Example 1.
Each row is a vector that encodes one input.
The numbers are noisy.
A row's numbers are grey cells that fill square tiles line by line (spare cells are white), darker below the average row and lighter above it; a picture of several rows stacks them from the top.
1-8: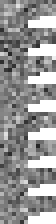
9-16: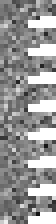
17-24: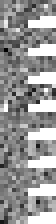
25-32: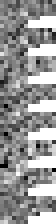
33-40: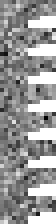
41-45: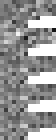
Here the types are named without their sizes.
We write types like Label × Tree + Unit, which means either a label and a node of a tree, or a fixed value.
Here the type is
Label.
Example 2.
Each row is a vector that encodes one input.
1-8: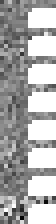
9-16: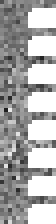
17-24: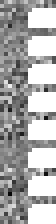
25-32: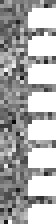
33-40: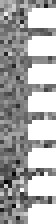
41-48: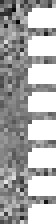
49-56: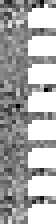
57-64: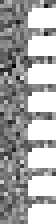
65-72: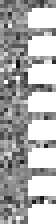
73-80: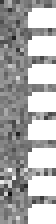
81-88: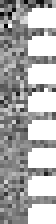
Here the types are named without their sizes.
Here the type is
Line.
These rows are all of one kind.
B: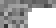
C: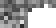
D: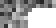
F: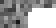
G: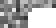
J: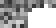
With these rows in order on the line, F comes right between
C and G.
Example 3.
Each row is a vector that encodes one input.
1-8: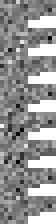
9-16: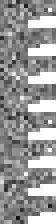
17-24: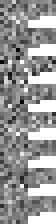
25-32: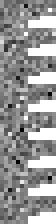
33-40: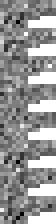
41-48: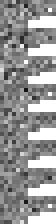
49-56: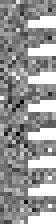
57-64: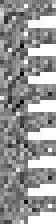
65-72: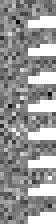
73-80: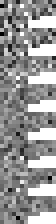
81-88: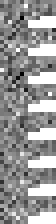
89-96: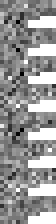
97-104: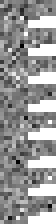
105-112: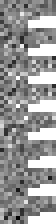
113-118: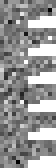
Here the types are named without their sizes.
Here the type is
Tree + Unit.
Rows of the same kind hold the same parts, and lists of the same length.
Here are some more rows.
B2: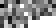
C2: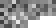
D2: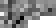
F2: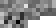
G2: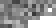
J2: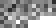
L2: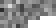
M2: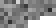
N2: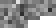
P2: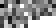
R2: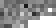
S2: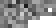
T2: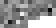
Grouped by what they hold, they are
B2, P2
C2, D2, F2, G2, J2, L2, M2, N2, R2, S2, T2

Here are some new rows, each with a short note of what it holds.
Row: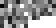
a fixed value
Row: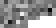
a node of a tree
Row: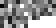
a fixed value
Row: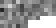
a node of a tree
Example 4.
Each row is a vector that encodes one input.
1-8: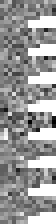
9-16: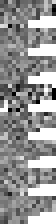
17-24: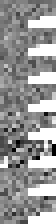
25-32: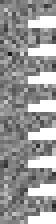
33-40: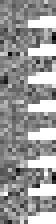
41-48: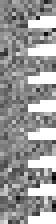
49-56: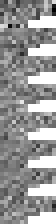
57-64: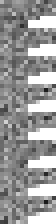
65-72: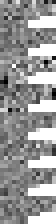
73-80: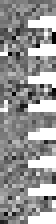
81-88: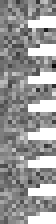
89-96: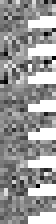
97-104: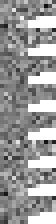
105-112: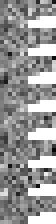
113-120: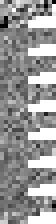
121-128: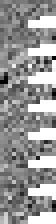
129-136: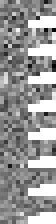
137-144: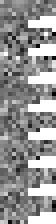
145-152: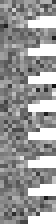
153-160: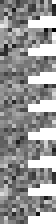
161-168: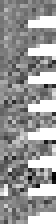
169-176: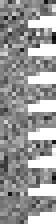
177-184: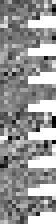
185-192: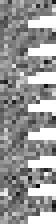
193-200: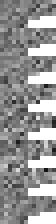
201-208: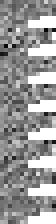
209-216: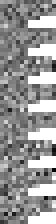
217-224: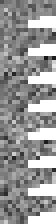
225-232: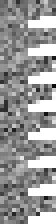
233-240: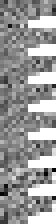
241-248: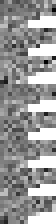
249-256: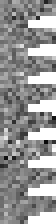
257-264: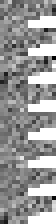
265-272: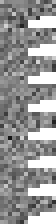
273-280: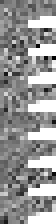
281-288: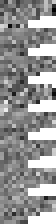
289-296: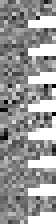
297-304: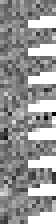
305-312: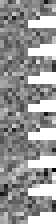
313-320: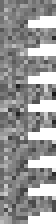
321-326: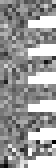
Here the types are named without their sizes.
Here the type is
Line.
